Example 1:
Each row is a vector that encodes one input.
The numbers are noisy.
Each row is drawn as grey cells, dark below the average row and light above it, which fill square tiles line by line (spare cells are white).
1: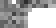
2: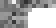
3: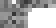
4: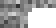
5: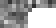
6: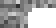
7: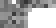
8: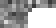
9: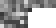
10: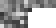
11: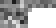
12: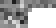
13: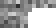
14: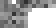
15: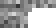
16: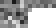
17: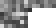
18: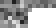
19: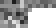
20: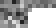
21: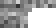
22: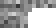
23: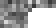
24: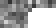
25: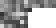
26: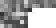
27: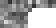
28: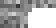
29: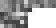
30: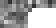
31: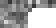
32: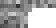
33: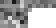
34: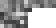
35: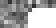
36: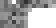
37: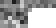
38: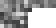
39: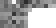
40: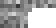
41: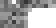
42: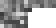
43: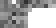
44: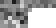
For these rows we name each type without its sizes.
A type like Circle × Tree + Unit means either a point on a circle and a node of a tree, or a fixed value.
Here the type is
Line.
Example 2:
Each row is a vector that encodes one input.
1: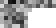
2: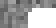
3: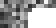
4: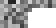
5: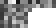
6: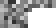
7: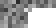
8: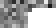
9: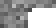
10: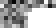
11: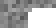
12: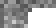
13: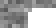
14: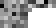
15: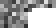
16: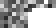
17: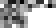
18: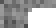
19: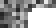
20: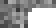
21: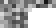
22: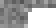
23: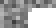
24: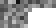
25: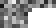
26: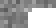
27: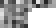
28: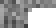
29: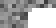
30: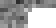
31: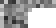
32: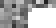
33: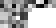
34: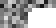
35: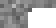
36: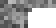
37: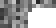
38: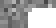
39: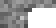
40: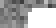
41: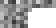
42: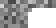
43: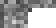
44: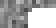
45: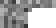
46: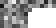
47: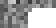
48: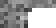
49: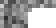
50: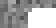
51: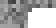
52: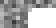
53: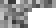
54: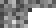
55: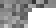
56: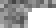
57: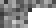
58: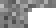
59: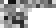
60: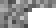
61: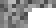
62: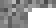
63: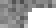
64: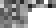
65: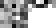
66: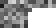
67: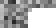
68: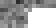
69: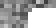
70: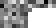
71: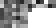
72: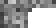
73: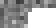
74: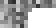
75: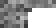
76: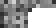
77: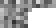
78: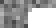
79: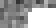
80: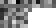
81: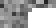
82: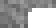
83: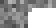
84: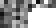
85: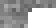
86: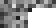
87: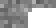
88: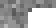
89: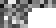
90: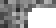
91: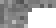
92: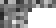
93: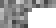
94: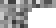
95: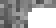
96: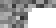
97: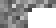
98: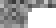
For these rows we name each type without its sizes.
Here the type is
Line × Line.
